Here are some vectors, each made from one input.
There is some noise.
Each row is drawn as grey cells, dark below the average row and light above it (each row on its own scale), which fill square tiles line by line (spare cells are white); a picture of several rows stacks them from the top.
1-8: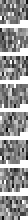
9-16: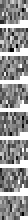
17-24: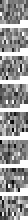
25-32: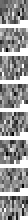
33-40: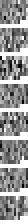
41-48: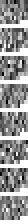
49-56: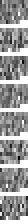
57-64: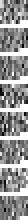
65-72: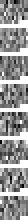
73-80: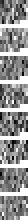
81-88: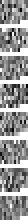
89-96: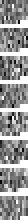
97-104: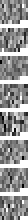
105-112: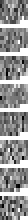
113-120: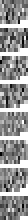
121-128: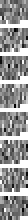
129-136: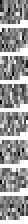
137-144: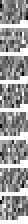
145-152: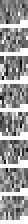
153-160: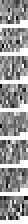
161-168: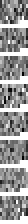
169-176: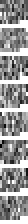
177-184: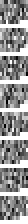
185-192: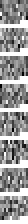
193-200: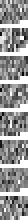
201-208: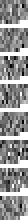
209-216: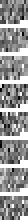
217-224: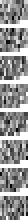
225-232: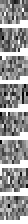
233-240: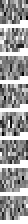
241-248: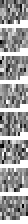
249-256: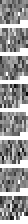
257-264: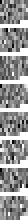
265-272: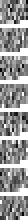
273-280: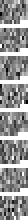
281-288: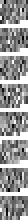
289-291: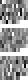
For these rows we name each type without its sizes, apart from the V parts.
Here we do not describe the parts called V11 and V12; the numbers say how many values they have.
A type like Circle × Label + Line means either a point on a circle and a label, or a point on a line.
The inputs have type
(Bool × Line × (Tree + Unit) + V11) × V12.
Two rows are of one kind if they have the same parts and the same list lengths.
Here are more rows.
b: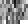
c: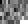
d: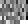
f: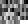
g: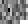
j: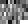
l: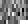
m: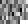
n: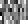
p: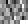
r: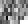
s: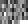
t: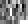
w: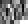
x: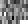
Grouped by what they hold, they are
b, g, r, t, w
c, m
d, f, j, l, n, p, s, x

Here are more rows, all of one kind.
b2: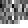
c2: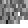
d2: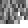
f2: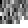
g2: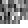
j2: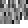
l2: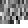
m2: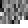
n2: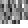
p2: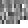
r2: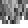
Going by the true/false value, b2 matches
f2, l2 and p2.
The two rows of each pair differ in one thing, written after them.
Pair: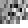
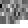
the value of V12
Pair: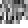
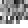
the true/false value
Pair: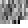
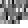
the place on the line
